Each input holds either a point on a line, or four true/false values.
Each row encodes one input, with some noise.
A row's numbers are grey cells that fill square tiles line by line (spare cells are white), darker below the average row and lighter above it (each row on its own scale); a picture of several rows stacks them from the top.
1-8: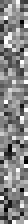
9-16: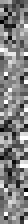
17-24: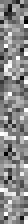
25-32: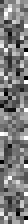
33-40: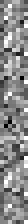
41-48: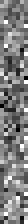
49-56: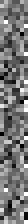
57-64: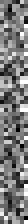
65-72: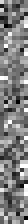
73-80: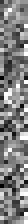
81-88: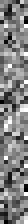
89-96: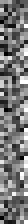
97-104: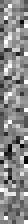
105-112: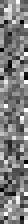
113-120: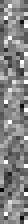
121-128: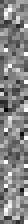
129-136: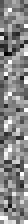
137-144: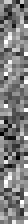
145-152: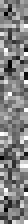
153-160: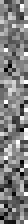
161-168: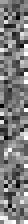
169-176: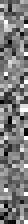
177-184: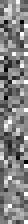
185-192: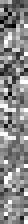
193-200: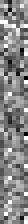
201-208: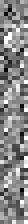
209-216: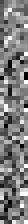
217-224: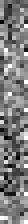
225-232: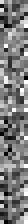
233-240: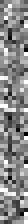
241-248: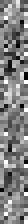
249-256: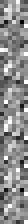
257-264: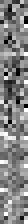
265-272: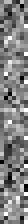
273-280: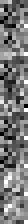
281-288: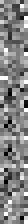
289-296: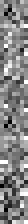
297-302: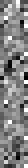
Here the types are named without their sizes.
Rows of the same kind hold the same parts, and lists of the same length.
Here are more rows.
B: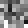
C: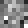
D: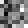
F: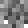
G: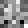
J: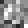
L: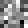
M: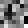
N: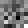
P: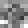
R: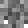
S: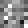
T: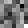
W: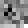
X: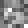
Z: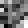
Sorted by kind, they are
B, D, F, M, N, P, R, T, W, Z
C, G, J, L, S, X

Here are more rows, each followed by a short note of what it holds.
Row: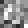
a point on a line
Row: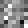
a point on a line
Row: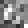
a point on a line
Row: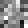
a point on a line
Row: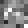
a point on a line
